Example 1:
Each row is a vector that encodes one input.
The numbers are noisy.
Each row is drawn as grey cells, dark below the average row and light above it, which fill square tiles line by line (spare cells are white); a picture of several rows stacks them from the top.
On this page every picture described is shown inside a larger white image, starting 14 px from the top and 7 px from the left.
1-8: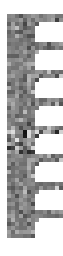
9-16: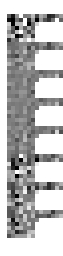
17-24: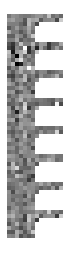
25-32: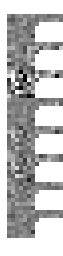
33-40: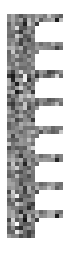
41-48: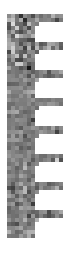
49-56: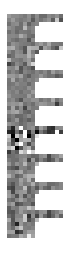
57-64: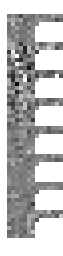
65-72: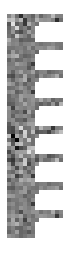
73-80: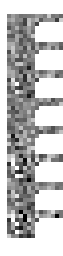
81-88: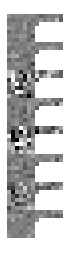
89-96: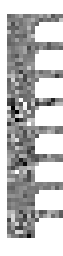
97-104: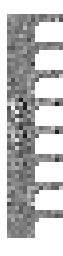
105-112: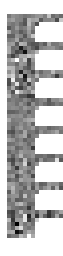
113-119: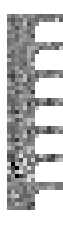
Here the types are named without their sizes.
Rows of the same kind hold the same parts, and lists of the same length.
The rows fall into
2 kinds.
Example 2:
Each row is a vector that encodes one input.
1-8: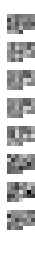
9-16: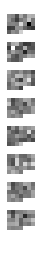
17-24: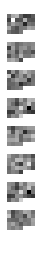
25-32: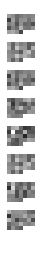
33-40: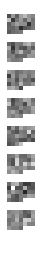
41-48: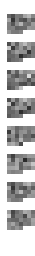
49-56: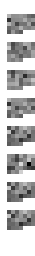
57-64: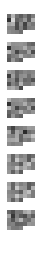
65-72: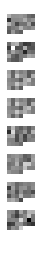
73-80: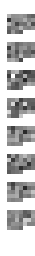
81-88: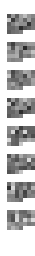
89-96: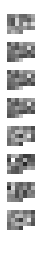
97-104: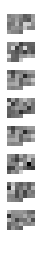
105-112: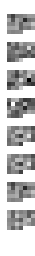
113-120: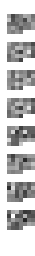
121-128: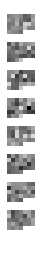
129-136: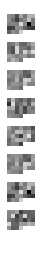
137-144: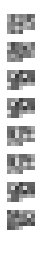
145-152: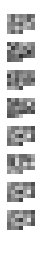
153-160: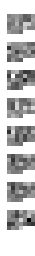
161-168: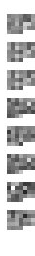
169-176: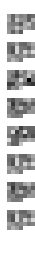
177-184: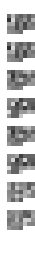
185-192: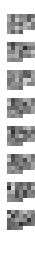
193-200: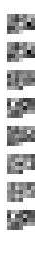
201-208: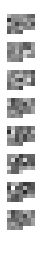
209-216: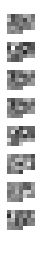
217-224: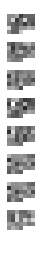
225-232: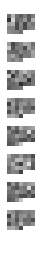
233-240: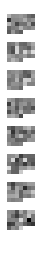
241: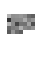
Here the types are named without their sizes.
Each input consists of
a point on a line.
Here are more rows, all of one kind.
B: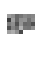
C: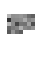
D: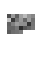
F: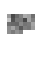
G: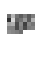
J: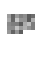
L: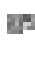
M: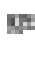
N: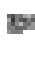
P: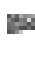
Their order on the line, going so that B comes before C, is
G, B, C, J, L, M, F, N, D, P.
